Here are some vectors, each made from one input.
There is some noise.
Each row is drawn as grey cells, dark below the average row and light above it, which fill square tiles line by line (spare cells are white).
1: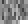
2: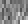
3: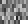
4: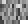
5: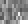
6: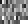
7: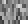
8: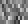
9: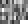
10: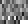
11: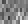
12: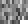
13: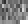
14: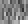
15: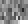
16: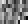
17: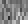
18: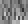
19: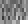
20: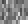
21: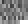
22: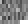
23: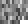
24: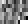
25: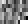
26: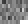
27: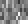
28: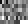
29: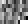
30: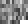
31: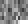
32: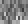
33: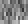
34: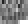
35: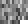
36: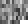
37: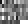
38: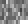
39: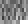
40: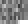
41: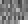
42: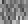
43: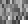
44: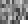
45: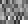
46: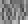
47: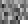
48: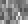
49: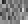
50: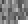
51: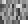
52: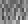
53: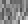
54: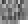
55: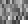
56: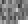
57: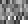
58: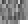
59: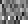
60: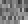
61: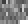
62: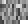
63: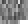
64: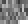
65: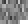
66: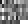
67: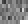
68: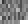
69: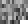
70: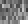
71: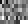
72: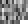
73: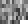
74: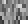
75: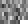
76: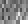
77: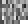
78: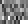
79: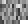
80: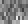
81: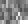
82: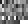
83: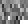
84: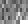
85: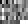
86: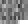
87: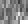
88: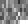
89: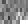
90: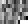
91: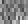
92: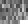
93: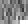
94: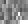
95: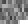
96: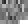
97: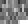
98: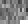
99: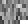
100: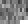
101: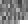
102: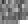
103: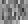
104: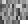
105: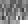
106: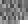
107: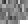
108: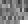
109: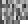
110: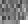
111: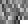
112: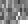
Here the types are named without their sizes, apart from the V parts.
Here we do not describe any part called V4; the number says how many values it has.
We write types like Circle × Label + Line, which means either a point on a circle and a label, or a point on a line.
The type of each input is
Bool × Bool × Bool × (Line + V4) + List(Circle).
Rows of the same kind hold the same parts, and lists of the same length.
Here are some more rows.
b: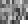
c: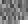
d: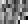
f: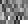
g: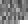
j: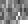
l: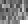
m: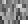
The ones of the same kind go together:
b, f
c, g, l
d
j
m

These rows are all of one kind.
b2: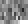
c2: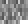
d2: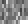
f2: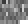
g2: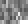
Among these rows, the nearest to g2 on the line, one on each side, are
b2 and d2.
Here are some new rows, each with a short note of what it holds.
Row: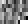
the empty list
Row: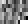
the empty list
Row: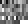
a list of two items
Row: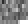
a point on a line and three true/false values
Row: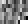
the empty list
